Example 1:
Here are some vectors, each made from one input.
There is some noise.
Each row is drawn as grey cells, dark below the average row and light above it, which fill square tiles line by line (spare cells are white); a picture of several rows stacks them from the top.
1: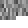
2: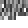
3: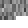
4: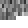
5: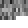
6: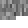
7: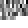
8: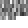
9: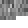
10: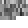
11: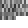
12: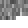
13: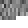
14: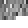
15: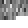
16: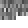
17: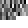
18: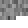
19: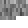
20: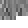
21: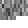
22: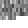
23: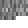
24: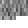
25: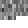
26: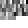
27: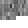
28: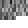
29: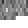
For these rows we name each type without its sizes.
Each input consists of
a node of a tree.
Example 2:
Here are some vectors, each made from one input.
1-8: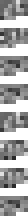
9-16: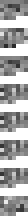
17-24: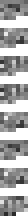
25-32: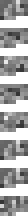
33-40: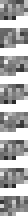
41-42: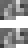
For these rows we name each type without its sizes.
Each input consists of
a label.
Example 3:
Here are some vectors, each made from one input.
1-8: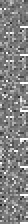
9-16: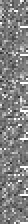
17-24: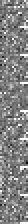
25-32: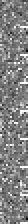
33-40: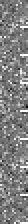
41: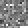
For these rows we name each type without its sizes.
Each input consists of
a node of a tree.
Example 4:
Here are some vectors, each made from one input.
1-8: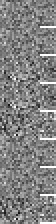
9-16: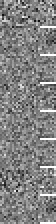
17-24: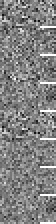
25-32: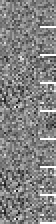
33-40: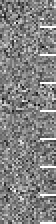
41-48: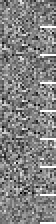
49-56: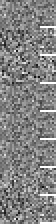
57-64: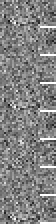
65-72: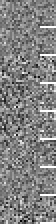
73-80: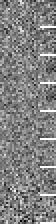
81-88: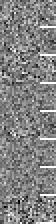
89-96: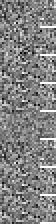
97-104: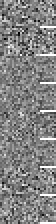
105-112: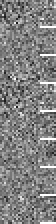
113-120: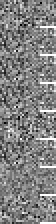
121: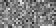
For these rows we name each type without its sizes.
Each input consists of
a node of a tree.
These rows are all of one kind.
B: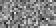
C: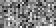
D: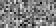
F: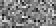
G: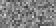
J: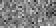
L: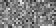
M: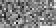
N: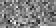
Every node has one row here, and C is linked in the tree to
D.
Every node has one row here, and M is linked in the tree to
N.
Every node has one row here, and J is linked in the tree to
G, L and N.
